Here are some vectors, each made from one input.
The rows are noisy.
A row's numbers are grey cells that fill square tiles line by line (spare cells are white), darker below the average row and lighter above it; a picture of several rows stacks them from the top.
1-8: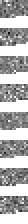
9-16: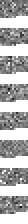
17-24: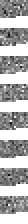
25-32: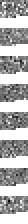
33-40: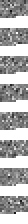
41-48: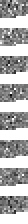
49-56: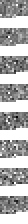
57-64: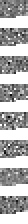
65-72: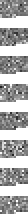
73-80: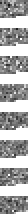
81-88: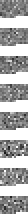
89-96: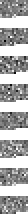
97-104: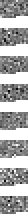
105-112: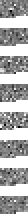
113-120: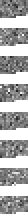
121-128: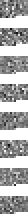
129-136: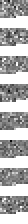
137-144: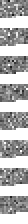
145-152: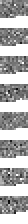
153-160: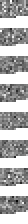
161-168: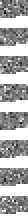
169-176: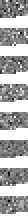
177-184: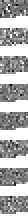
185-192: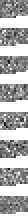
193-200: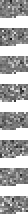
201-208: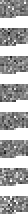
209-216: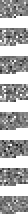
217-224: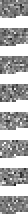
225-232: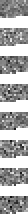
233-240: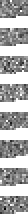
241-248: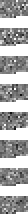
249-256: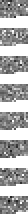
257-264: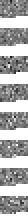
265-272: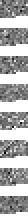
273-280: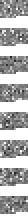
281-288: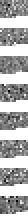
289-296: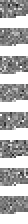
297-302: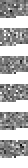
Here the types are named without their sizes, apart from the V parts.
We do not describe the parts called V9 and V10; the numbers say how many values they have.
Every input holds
a node of a tree and a value of V9, together with either a fixed value, or a true/false value and a value of V10.
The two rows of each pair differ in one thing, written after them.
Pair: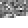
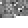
the value of V10
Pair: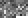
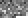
the value of V9
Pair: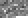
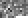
the value of V9
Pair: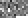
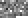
the true/false value
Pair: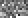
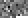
the true/false value
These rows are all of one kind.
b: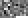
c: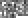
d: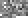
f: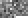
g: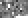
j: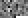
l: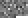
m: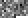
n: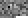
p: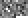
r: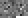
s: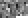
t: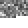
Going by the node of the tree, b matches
j, m, p and t.
